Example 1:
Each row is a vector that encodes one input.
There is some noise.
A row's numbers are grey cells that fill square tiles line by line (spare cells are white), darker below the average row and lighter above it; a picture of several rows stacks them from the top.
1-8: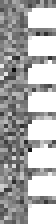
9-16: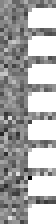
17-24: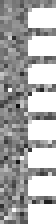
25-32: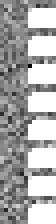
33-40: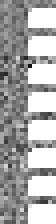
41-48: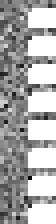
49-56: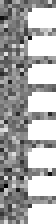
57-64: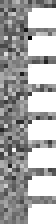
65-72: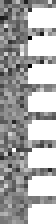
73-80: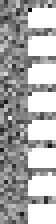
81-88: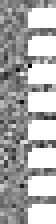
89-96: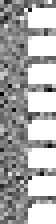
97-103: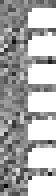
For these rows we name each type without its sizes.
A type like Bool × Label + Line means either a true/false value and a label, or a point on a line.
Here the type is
Bool × Bool × Bool + Line × Line + Unit.
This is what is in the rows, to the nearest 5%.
About 5% of them hold a fixed value. About 30% of them hold a point on each of two lines. The rest hold three true/false values.
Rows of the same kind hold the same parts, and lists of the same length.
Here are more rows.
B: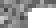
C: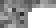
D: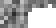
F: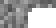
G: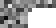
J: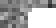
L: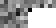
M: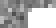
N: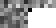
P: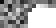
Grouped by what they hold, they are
B, C, D, F, M, P
G, L, N
J

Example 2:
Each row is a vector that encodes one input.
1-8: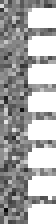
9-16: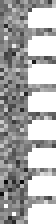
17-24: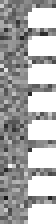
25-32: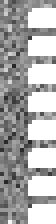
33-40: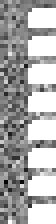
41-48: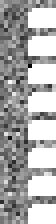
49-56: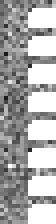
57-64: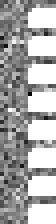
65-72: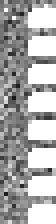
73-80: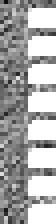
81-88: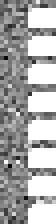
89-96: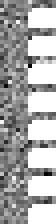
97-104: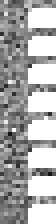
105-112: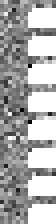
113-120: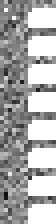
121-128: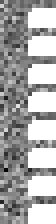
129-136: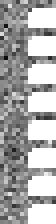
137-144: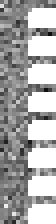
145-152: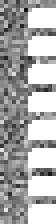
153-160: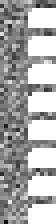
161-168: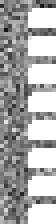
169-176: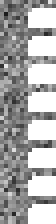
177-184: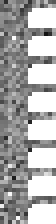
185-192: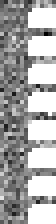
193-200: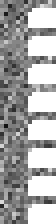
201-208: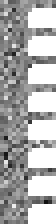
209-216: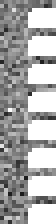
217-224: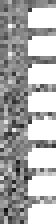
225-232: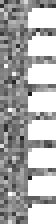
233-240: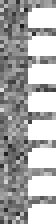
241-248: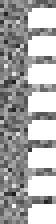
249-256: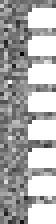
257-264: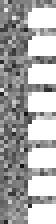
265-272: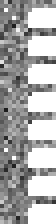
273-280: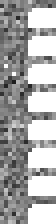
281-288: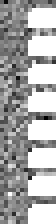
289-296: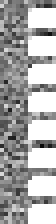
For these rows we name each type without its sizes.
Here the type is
Bool × Bool × Bool + Circle.
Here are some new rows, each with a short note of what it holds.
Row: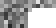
a point on a circle
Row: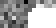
a point on a circle
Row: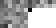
three true/false values
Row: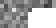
three true/false values
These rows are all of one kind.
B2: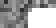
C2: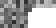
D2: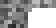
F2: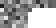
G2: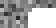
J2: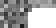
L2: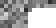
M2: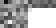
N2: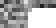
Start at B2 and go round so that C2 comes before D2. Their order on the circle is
B2, L2, M2, N2, F2, G2, J2, C2, D2.
